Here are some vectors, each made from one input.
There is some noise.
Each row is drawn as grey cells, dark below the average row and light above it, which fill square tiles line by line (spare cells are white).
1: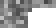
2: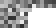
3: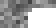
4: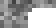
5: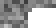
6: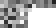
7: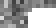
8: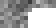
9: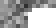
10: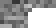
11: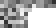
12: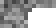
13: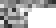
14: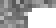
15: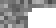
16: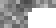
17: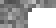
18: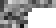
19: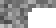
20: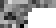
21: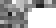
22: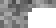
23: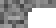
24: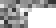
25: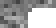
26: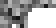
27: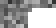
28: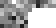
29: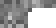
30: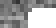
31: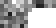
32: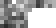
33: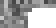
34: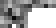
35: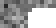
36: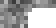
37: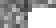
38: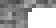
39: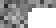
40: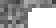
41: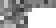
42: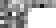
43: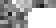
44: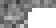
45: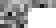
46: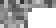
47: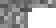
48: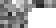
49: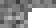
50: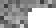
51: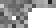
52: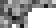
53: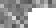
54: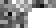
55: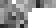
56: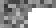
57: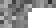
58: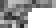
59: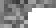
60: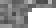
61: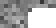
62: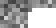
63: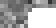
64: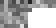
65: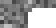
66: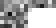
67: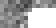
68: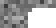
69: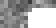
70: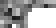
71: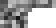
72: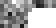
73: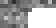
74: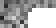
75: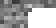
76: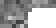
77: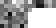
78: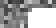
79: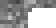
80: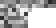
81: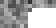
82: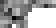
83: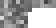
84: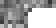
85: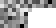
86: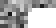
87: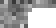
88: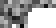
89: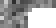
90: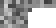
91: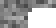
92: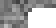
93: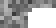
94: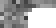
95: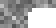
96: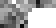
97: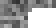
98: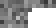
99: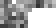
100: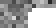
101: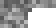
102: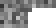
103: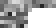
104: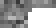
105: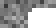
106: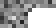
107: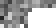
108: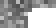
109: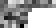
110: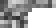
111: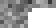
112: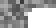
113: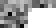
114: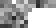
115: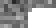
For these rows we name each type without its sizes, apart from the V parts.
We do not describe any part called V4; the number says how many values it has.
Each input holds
either a point on a line, or a list of items, each a true/false value and a value of V4.
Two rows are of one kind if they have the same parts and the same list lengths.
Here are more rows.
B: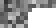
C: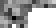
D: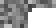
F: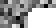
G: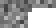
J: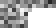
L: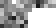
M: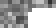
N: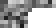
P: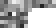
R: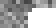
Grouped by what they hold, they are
B, D, G
C, F, L, N, P
J
M, R

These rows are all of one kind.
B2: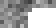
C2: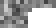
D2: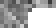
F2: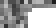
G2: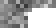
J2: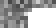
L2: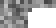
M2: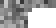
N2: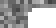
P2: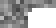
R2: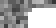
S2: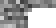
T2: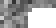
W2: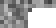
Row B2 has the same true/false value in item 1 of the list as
D2, G2 and T2.
